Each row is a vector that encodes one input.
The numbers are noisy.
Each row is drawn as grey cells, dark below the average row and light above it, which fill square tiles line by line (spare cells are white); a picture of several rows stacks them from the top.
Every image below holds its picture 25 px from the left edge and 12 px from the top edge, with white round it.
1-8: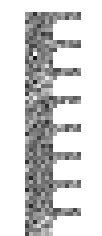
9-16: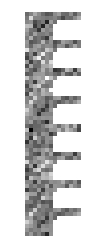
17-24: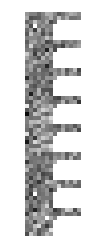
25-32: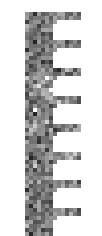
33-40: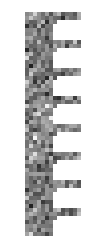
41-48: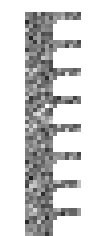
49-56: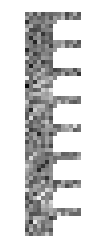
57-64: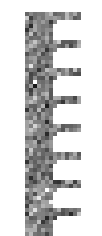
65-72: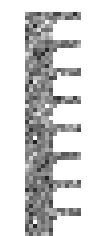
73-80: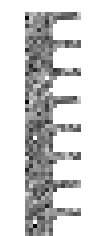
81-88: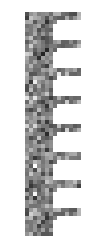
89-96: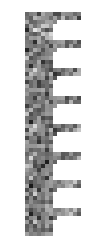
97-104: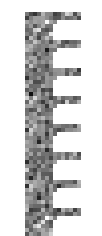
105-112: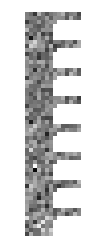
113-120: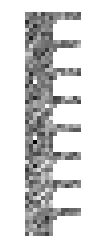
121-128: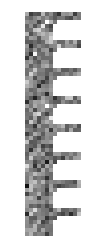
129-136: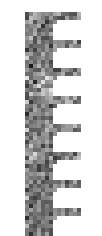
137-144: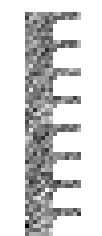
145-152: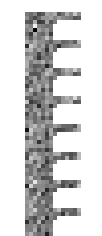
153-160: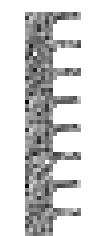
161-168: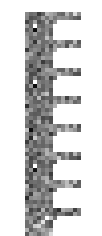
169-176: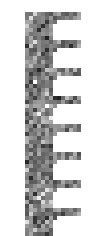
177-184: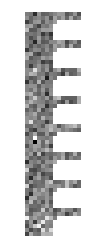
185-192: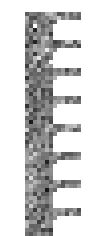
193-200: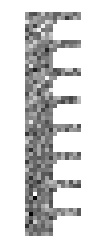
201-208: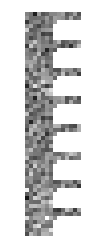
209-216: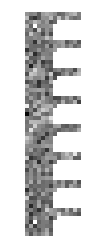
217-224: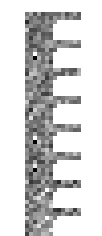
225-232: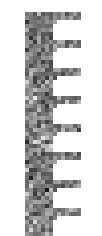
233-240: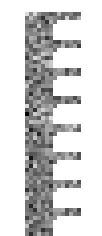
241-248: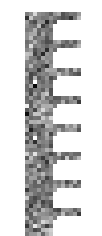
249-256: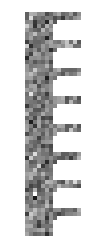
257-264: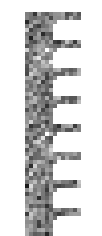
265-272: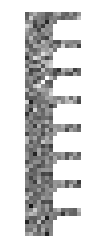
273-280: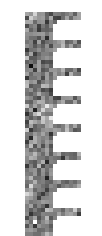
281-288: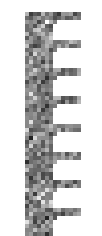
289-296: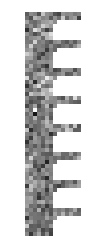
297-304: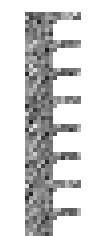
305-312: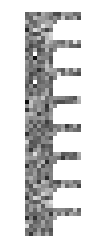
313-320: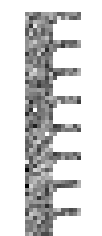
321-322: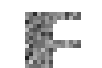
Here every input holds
either a point on a 9-point circle and a true/false value, or a point on a 10-point line, or a node of a 7-node tree, or a node of a 12-node tree.
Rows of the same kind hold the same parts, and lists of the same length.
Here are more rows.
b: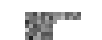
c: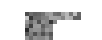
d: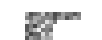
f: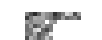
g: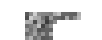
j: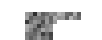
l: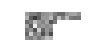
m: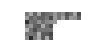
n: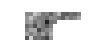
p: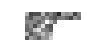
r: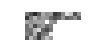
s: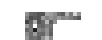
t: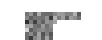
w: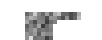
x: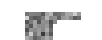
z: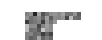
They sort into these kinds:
b, j, m, t, z
c, l, s, x
d, f, p, r
g, n, w

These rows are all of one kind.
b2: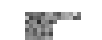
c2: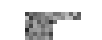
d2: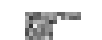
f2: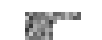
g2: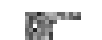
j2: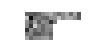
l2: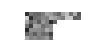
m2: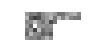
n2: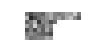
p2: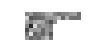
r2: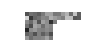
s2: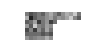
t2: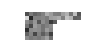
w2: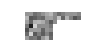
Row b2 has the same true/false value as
m2, n2 and s2.
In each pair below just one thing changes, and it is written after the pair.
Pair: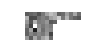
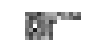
the place on the 9-point circle
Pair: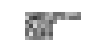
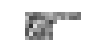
the true/false value
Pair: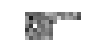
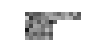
the place on the 9-point circle
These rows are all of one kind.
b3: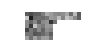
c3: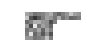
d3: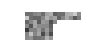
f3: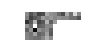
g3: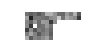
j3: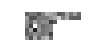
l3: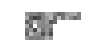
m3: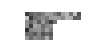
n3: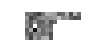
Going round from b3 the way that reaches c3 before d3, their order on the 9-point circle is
b3, g3, f3, n3, j3, l3, c3, d3, m3.
